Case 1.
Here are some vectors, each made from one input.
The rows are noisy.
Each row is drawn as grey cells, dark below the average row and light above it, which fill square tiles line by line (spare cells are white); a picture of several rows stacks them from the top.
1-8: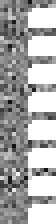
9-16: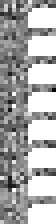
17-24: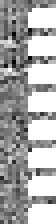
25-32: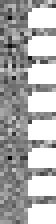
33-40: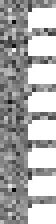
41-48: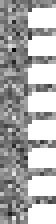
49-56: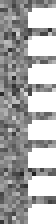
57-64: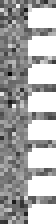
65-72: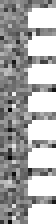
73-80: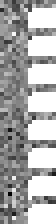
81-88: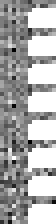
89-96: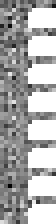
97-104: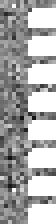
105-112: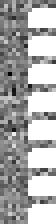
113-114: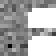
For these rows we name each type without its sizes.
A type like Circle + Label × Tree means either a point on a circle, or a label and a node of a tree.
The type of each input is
Bool × Circle + Label.
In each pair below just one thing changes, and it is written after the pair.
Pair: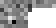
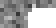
the true/false value
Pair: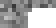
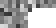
the place on the circle
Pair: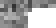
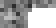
the place on the circle
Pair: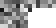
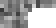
the place on the circle
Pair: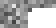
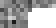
the place on the circle
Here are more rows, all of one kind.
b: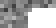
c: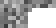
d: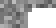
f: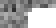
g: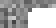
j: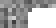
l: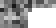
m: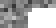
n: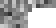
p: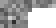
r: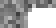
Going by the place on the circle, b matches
c, g, j and m.
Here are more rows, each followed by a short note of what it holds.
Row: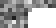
a label
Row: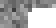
a point on a circle and a true/false value
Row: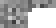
a point on a circle and a true/false value
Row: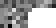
a label
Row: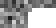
a label
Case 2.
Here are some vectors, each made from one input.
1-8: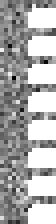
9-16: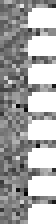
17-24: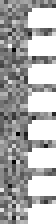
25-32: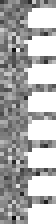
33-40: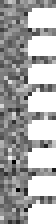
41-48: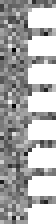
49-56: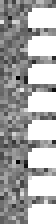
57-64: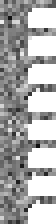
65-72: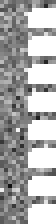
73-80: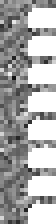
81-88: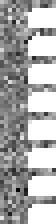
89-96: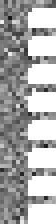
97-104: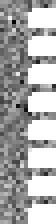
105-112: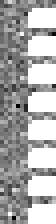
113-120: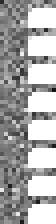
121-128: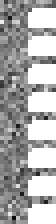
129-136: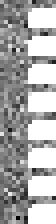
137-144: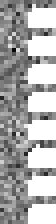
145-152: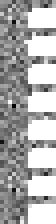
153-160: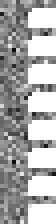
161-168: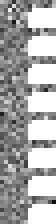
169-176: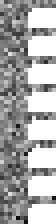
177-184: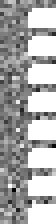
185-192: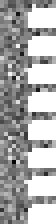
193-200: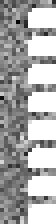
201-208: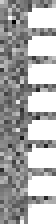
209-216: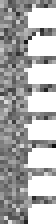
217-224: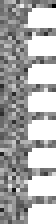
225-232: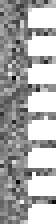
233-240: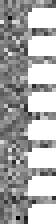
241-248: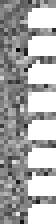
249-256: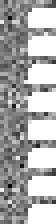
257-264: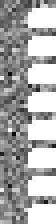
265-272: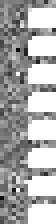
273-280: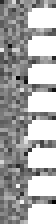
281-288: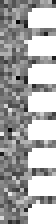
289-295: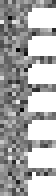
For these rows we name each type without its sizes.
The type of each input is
Bool × Line + Tree.
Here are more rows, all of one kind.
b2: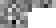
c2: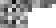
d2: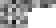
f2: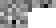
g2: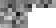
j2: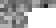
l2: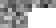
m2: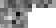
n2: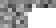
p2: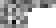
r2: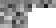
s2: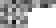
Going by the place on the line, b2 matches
f2, g2 and r2.
